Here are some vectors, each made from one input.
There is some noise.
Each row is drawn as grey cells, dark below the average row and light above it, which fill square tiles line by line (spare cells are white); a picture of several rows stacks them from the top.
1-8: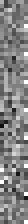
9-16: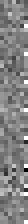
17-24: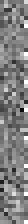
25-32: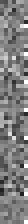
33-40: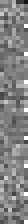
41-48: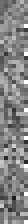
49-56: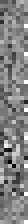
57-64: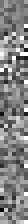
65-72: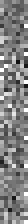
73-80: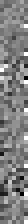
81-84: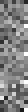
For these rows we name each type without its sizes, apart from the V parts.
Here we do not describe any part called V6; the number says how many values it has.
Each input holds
a point on a line, together with either a point on a line, or a value of V6.
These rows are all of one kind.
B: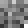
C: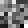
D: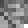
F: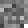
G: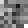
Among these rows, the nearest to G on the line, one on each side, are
B and F.
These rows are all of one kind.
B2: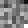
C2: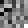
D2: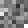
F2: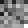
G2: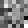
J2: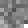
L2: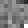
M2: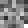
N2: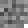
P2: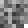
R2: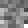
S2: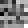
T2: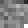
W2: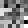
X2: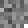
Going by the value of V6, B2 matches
C2, J2, R2 and X2.
